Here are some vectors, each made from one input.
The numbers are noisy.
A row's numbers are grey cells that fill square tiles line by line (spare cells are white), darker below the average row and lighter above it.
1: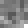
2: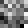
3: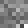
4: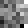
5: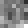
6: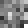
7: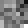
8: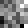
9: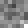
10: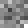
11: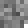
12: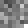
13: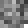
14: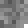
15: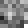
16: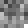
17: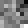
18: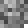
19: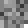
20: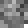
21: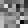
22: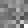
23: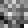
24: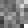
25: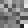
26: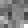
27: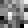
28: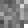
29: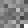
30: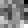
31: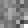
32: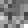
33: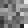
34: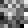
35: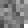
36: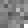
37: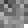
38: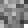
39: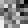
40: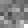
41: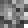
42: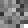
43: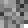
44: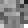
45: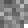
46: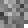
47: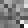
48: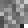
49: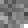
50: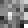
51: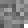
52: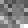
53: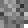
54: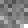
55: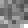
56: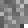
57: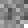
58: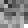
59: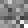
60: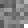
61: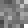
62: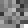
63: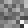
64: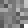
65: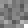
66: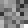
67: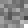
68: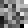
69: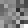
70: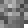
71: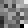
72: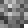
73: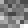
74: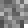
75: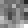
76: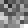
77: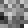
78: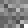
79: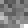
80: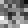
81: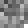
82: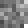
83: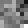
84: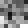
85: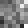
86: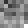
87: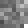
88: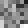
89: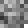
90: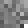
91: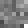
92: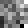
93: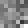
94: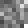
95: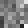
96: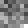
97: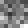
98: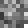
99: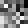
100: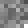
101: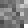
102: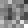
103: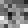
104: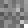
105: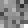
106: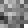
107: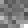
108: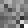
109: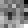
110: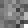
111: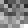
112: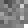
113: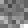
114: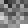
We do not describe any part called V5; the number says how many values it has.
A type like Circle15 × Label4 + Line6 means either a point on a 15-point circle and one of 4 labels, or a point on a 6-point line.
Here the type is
((Bool × Bool × Bool + Unit) × V5 + Line6) × Line4.
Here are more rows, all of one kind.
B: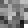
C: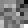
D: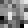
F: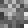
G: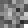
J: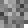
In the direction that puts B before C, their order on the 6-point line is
B, D, J, C, F, G.
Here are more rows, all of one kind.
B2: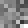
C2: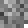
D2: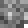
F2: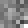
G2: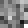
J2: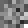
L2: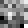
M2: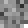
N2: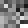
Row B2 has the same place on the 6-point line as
F2, L2 and M2.
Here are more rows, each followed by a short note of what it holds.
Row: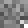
a point on a 4-point line and a value of V5
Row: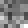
a point on a 4-point line, three true/false values and a value of V5
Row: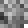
a point on a 4-point line and a point on a 6-point line
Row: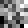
a point on a 4-point line, three true/false values and a value of V5
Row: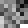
a point on a 4-point line and a point on a 6-point line
